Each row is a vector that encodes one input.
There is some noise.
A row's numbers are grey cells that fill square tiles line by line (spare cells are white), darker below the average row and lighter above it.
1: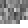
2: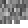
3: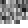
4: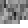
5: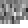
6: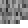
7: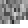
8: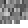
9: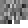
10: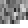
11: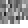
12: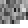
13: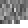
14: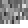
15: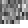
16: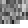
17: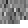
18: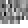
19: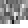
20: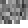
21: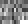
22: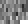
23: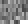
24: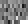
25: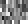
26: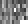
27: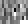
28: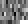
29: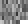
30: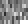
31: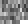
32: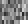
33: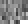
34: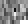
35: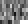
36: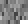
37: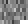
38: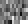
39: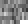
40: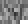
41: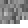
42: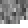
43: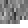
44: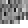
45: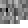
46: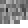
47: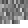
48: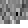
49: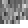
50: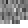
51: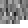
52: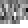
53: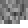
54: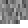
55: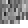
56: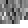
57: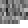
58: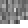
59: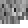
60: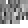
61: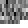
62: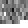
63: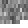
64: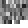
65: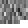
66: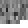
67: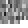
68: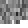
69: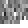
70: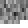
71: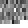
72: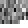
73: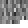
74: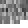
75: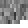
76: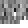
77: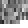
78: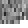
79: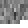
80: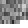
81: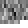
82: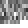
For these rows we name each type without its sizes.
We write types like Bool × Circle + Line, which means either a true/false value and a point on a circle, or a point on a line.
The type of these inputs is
(Bool × Tree + Unit) × Line × Line.
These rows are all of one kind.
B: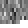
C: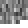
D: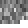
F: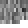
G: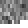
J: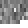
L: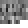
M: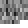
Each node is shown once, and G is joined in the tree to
D.
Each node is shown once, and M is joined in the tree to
B and F.
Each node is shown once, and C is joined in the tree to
J.
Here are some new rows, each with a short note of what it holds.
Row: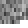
a point on each of two lines
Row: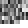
a point on each of two lines
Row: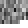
a point on each of two lines
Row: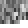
a point on each of two lines
